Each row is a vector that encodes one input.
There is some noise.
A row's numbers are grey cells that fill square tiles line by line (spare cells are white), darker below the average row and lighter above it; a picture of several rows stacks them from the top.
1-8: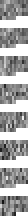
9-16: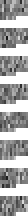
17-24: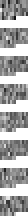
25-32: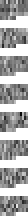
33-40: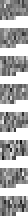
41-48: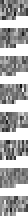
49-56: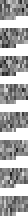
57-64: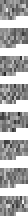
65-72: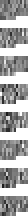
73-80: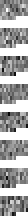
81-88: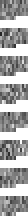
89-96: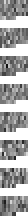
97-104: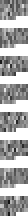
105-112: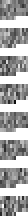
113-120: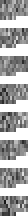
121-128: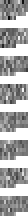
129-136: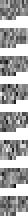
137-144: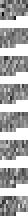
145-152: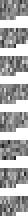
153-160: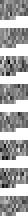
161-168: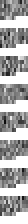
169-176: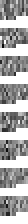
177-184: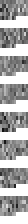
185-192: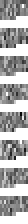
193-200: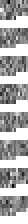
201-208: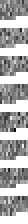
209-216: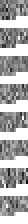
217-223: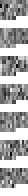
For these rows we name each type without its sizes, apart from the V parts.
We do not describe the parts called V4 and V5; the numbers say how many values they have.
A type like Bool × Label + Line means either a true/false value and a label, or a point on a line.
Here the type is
Bool × Bool × Bool + Line × V5 + Tree + V4.
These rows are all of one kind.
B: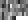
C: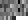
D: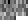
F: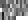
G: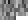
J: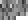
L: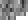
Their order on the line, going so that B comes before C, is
J, L, F, G, B, D, C.
